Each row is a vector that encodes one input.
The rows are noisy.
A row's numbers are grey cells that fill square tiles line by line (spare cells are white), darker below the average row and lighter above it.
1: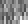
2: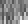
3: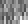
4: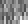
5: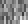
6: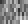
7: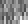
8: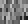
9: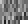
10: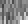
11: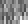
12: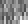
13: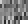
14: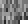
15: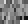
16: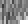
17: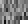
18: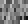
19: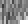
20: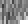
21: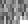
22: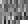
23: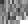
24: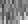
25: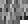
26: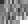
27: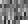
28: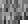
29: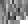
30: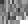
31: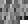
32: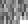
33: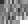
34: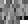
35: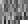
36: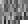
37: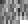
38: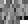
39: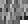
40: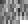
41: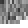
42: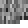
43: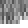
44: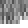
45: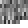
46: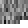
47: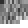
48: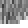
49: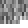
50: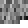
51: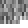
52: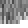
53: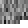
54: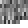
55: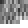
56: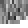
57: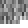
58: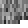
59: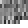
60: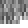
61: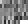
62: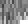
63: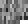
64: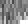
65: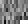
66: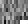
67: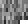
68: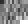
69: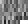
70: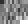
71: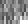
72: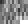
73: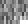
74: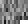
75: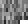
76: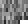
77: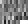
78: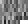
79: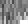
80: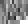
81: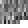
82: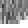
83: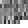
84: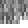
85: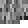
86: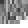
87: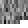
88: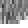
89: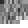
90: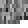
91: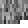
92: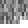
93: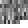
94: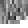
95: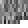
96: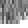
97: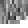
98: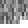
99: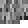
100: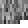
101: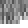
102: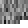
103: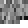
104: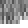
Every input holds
either a point on a 5-point line and a true/false value, or a point on a 10-point line.
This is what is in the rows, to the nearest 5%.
About 55% of them hold a point on a 5-point line and a true/false value. The rest hold a point on a 10-point line.
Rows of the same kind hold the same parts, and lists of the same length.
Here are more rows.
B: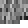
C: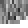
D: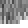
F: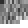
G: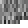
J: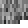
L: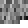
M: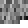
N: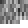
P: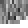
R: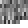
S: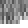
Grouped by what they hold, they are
B, G, J, L, M, R
C, D, F, N, P, S

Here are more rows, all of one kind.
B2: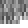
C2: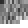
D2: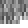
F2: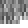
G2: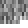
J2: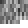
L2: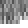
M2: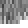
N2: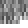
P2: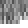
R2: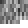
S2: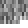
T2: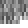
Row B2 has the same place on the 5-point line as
D2, F2, N2 and T2.
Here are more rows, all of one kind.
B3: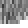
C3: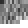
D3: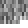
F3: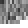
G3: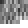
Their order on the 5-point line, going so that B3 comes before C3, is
B3, F3, C3, G3, D3.
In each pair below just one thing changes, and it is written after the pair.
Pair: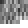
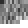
the place on the 5-point line
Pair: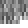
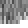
the place on the 5-point line
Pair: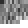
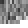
the place on the 5-point line
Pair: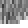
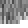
the place on the 5-point line
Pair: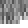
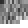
the true/false value
